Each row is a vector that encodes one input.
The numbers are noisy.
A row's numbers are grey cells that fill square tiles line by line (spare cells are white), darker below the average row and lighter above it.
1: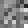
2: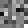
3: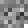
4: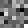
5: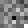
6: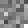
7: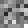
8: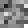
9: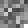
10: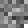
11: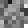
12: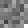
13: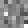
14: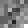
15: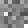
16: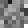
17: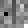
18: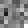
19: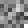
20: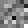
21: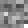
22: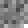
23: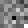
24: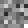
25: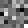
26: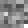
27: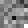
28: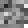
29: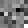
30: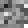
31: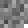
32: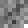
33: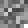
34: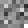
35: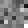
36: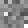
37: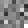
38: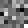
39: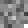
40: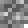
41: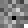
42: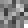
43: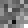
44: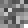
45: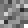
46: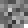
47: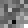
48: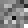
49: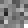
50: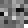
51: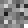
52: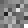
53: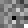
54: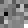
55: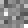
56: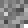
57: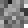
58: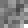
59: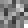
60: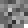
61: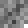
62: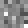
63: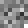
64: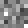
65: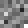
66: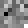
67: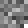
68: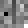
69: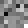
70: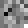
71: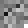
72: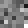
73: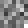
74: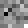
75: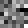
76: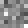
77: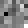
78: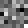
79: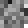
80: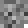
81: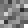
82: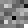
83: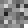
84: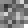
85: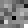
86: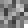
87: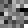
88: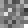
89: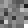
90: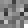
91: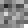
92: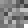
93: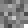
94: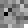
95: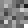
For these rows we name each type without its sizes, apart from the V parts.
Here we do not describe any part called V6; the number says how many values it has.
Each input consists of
a point on a line, together with either a node of a tree, or a value of V6.
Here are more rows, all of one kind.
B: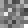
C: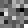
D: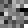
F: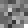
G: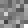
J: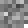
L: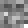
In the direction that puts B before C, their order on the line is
B, F, J, L, G, C, D.
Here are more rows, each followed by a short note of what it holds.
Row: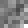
a point on a line and a value of V6
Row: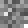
a point on a line and a value of V6
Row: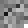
a point on a line and a node of a tree
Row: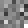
a point on a line and a node of a tree
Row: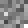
a point on a line and a value of V6
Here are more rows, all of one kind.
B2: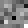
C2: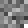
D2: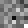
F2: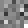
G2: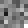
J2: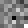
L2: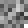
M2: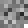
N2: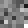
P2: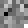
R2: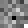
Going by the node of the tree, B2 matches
D2, J2 and R2.
